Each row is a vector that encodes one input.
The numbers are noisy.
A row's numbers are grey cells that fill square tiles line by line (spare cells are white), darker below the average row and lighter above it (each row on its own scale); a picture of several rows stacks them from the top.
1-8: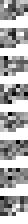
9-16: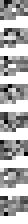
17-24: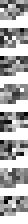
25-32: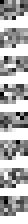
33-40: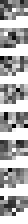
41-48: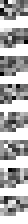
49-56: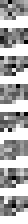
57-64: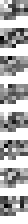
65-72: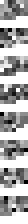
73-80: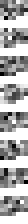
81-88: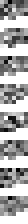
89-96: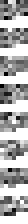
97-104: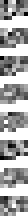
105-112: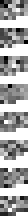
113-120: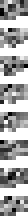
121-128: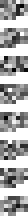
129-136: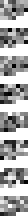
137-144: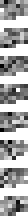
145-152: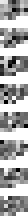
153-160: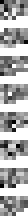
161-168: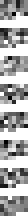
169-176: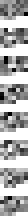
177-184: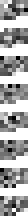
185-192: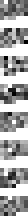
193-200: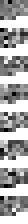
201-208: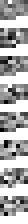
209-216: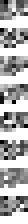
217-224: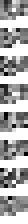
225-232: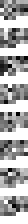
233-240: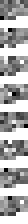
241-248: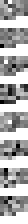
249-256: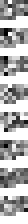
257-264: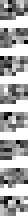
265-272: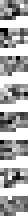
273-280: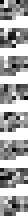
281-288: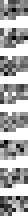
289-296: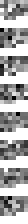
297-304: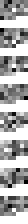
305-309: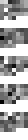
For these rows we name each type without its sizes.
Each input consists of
a point on a line.
